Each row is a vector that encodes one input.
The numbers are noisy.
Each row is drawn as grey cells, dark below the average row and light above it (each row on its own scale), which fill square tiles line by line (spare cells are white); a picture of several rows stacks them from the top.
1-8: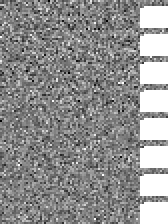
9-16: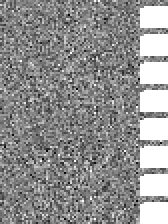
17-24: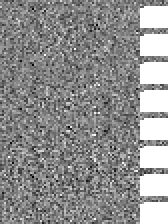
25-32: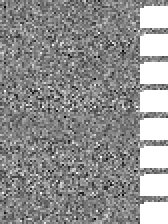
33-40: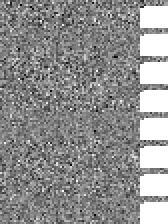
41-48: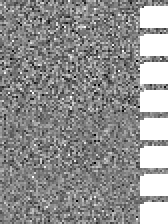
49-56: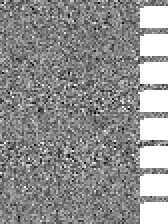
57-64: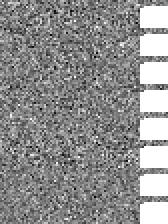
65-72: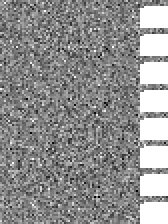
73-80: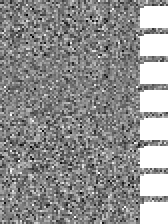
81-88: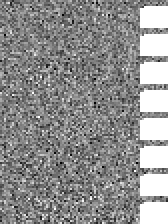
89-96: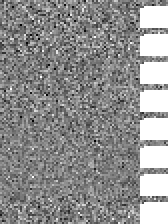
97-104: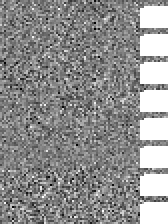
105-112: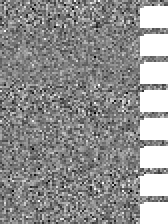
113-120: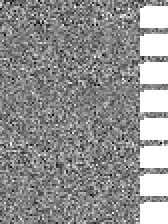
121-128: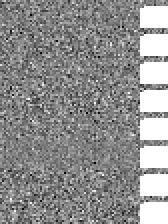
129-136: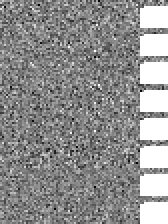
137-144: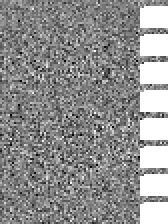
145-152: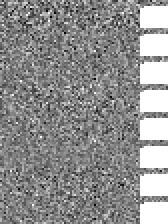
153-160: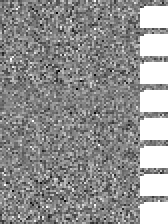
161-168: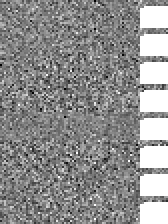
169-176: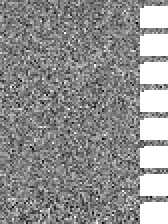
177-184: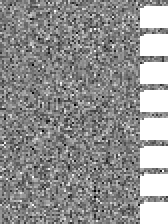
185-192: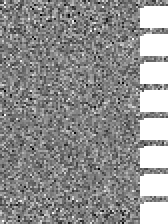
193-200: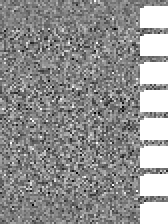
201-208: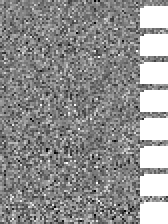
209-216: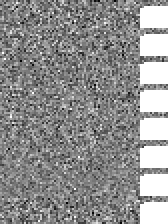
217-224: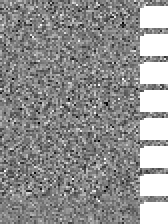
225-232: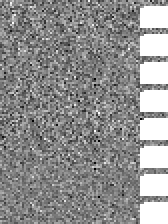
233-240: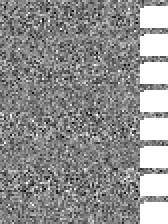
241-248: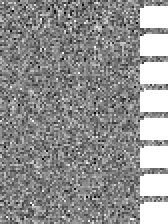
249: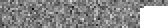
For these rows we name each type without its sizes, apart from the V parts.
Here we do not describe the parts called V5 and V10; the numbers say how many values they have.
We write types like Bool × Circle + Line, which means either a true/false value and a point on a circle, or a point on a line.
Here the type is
(Bool × Bool × Bool + V5 × V10) × Line.
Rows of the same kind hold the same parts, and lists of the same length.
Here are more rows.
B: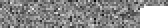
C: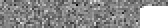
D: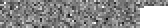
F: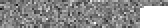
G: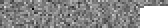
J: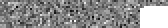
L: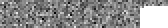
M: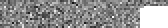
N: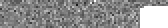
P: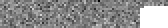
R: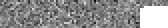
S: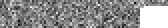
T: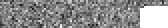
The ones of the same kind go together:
B, J, L, P, R, S
C, D, F, G, M, N, T

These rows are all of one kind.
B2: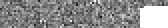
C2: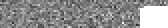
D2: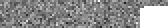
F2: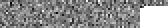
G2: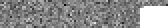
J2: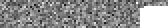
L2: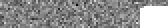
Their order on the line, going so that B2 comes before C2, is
F2, B2, C2, L2, J2, D2, G2.
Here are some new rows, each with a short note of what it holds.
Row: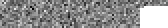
a point on a line, a value of V5 and a value of V10
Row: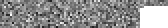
a point on a line, a value of V5 and a value of V10
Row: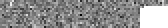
a point on a line and three true/false values
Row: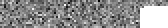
a point on a line and three true/false values
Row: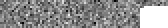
a point on a line and three true/false values
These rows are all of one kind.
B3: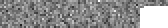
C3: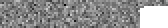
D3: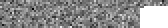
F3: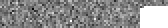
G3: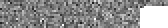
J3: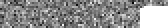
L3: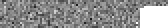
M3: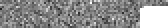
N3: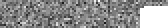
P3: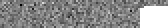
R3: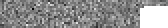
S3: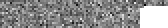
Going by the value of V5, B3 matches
C3, D3, F3 and R3.
